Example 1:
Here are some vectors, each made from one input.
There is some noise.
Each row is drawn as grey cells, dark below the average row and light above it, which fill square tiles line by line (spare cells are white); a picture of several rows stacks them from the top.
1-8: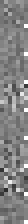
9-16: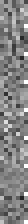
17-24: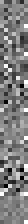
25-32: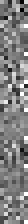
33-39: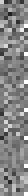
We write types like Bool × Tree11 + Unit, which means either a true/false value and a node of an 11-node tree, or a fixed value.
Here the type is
Label5 × Line6.
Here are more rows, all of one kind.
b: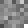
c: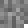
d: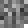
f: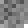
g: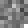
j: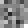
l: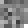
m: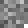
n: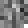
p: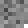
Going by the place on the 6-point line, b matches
g and l.
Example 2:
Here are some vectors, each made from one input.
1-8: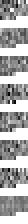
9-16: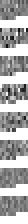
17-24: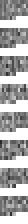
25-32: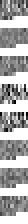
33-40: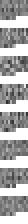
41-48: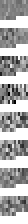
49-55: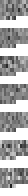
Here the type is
List2(Line6).
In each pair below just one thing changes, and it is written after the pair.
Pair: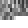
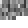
the place on the 6-point line in item 2 of the list
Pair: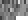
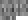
the place on the 6-point line in item 2 of the list
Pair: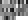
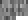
the place on the 6-point line in item 2 of the list
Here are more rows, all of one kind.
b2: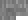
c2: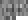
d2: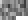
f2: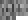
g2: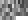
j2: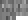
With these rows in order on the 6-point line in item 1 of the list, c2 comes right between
b2 and g2.
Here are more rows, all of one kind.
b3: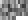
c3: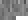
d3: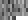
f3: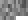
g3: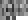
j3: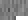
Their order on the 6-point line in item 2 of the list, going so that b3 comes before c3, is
j3, b3, g3, c3, d3, f3.
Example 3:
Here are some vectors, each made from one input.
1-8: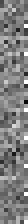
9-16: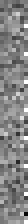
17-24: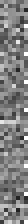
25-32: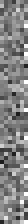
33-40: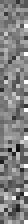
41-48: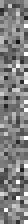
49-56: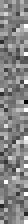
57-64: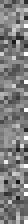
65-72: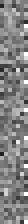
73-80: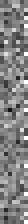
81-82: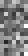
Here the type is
(Bool × Bool × Bool + Unit) × Label5.
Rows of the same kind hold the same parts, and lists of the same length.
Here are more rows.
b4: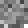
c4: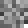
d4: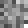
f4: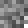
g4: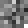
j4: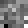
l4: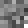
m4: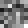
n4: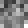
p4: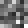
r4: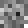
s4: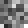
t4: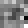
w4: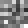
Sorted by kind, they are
b4, c4, d4, m4, n4, s4, t4, w4
f4, g4, j4, l4, p4, r4

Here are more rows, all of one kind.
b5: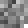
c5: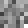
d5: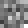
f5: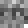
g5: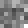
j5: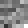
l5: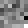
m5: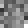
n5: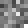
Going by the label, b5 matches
c5 and d5.
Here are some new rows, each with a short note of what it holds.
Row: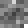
one of 5 labels
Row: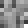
one of 5 labels and three true/false values
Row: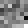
one of 5 labels and three true/false values
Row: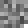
one of 5 labels and three true/false values
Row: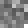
one of 5 labels and three true/false values
